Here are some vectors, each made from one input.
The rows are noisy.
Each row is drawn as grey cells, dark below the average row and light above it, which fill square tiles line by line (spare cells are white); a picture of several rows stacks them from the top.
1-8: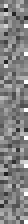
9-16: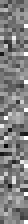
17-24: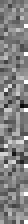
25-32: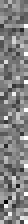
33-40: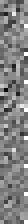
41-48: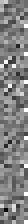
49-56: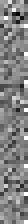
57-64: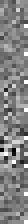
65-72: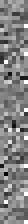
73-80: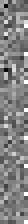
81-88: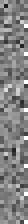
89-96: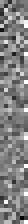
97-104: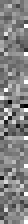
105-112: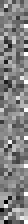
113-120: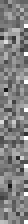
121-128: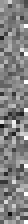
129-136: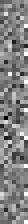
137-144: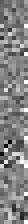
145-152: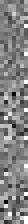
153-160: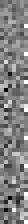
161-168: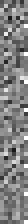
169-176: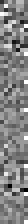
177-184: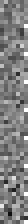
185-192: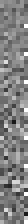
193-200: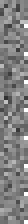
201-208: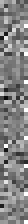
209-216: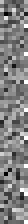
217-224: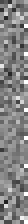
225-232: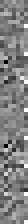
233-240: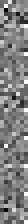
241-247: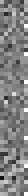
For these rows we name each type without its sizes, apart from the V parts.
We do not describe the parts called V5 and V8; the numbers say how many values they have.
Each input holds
a value of V5 and a value of V8, together with either a point on a line, or four true/false values.
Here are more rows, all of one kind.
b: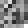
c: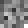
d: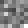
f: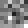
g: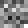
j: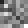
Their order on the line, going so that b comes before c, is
d, j, g, b, f, c.
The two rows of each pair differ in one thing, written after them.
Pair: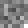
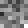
the place on the line
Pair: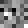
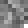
the value of V8
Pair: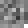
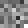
the value of V8
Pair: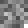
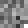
the value of V8
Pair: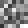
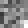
the place on the line
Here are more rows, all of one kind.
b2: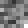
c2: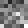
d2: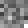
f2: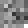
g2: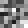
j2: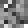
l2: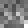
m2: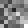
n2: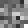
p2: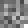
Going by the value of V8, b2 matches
c2, j2, l2 and m2.
